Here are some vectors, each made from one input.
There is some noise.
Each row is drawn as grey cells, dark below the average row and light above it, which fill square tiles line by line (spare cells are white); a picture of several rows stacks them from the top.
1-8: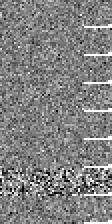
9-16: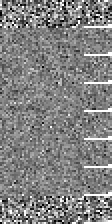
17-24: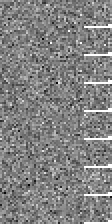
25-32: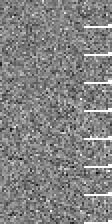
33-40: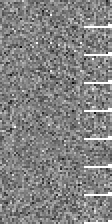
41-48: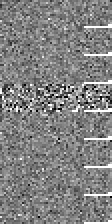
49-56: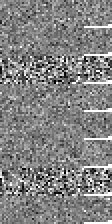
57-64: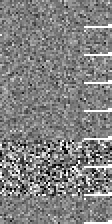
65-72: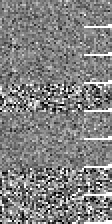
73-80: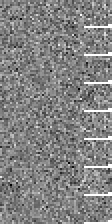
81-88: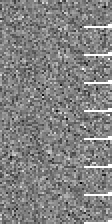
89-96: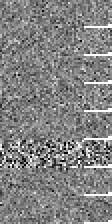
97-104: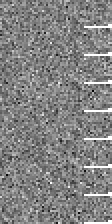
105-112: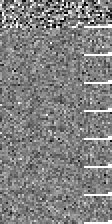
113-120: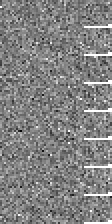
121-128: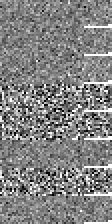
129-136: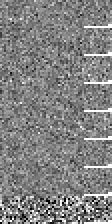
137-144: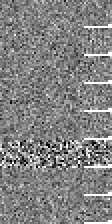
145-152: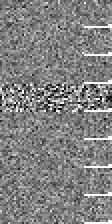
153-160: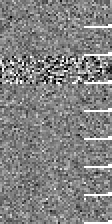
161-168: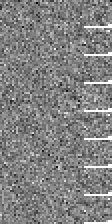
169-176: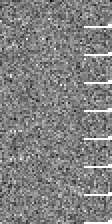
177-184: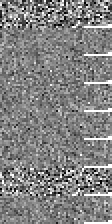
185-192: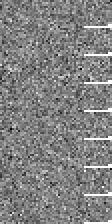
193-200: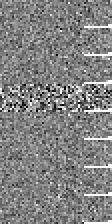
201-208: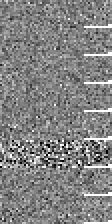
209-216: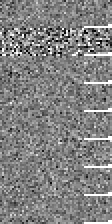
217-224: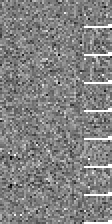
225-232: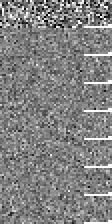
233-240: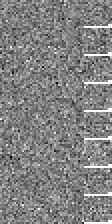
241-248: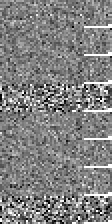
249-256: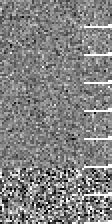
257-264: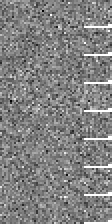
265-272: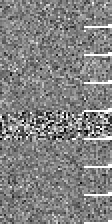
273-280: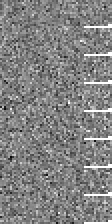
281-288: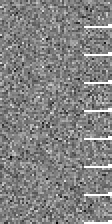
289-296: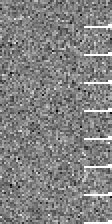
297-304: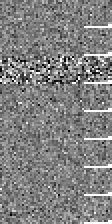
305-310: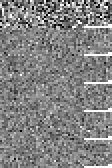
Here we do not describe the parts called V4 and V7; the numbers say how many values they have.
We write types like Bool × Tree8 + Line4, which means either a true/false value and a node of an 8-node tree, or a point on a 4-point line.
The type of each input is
Bool × Bool × Bool × Bool × (Line8 + Line10) + V4 × V7.
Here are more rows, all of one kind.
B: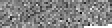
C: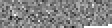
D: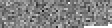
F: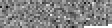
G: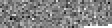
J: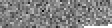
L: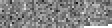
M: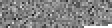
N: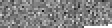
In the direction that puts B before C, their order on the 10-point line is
B, L, G, C, F, D, J, M, N.
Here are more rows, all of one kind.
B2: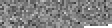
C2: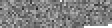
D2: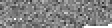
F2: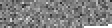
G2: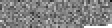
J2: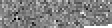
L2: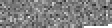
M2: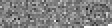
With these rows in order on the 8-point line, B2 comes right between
C2 and D2.
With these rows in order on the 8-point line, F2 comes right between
G2 and L2.
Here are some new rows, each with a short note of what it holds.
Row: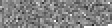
a point on an 8-point line and four true/false values
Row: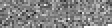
a point on a 10-point line and four true/false values
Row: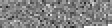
a point on a 10-point line and four true/false values
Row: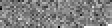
a point on an 8-point line and four true/false values
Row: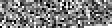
a value of V4 and a value of V7
